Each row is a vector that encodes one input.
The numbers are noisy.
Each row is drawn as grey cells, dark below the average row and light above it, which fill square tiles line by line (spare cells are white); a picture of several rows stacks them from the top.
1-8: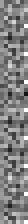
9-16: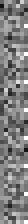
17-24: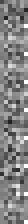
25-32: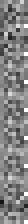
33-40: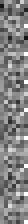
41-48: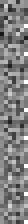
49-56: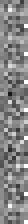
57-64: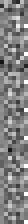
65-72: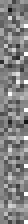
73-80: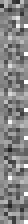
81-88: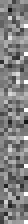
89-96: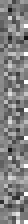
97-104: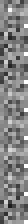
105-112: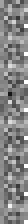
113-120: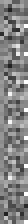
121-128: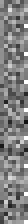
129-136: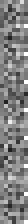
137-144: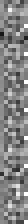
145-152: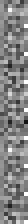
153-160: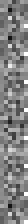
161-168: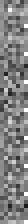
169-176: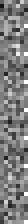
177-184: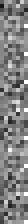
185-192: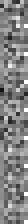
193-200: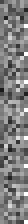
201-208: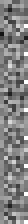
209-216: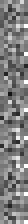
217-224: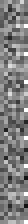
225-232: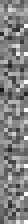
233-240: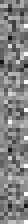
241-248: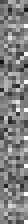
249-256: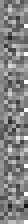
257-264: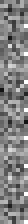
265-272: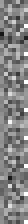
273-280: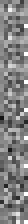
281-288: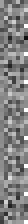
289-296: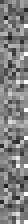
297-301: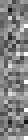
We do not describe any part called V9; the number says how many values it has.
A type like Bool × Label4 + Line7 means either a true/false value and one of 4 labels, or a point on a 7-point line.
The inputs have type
Bool × Circle6 + V9.
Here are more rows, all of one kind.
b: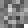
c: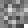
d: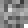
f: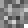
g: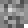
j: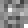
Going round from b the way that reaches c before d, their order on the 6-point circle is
b, c, g, f, j, d.
